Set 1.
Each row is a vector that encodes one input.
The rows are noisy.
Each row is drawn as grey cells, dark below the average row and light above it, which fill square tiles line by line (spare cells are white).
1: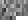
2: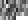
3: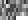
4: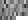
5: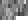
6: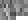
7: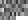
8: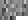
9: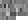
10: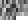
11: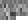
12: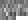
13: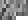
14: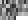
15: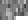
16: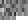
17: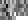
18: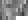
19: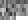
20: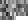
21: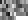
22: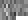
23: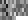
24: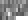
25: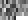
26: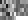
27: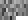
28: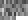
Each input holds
a point on a 6-point line.
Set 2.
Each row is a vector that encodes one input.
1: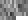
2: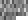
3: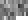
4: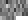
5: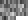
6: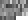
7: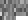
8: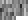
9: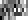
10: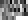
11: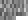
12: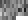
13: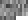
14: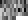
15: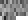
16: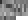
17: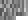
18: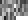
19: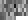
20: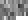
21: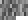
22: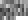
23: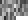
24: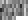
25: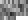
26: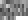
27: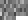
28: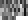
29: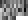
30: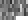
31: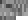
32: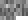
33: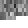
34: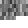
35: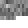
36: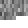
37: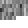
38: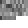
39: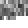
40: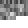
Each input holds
three true/false values.
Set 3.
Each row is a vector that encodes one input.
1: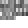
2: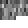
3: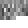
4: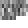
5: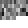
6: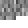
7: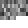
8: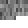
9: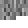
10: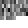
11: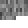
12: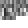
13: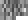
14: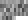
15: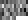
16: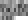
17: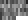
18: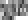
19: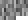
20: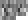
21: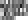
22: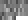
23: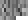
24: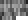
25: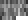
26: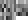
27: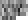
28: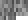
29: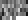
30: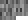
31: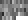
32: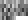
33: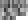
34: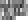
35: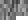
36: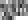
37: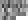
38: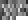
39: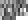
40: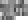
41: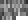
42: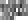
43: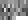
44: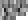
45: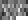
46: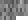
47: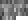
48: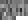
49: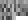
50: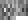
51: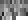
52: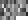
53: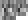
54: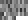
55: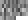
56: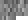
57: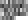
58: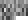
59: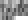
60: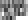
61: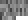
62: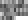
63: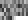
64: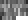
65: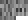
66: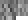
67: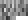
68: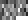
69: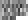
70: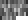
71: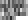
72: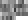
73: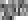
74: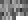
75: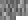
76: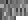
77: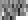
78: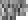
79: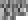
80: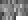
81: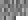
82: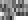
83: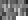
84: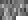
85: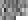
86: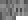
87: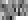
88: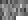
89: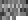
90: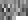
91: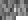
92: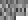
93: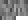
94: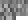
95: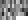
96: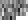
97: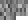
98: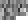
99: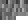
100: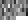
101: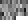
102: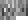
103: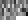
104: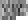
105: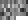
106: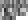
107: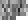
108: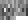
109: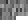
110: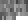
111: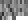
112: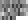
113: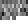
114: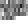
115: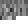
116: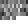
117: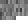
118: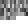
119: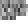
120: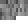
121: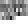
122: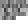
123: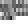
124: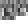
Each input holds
a point on a 17-point circle.
